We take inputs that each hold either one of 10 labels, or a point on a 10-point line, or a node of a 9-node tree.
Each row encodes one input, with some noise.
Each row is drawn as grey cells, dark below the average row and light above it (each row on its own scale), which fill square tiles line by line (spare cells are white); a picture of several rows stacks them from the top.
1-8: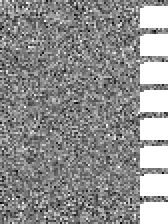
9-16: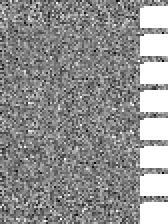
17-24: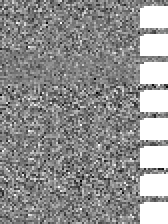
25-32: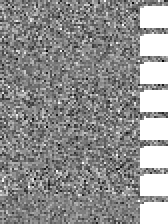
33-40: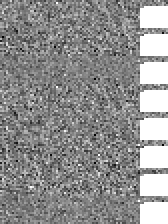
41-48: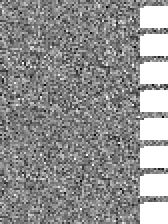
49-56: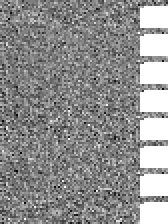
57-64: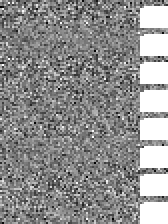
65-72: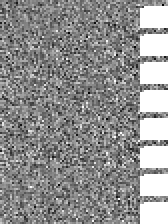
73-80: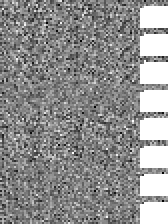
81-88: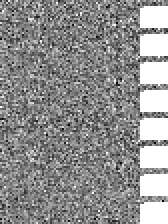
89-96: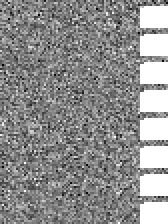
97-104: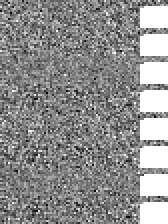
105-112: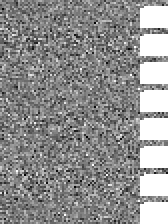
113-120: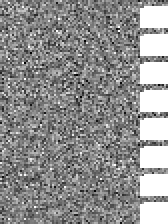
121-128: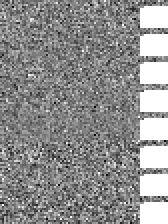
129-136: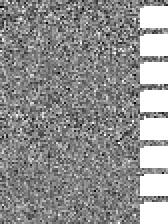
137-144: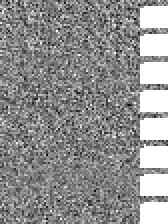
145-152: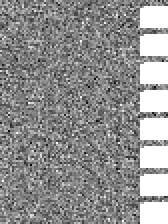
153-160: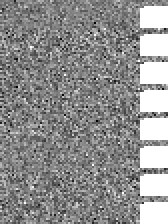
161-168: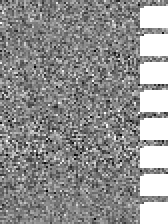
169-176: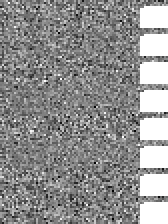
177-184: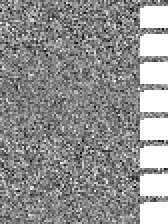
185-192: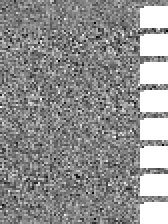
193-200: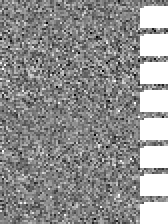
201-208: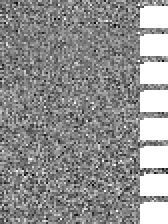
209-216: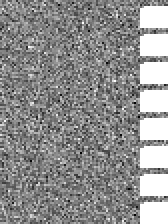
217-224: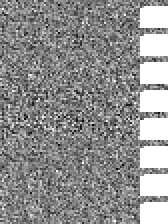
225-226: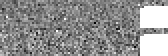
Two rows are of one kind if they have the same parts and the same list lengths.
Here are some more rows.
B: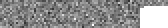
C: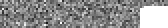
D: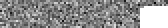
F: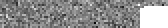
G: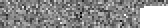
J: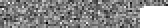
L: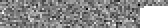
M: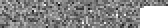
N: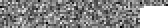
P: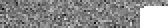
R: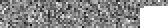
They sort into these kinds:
B, D, L, R
C, G, J, M, N
F, P

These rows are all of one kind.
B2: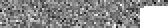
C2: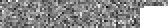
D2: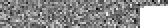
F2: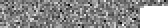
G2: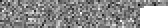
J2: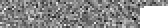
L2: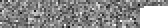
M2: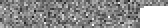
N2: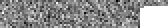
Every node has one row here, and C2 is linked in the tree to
L2.
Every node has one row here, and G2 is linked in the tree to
L2.
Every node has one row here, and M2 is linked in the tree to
N2.
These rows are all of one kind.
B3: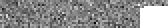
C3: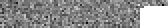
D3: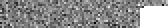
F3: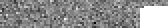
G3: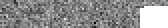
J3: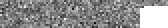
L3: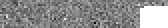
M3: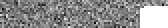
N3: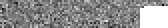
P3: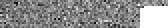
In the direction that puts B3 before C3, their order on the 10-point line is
J3, F3, G3, L3, B3, M3, P3, D3, N3, C3.
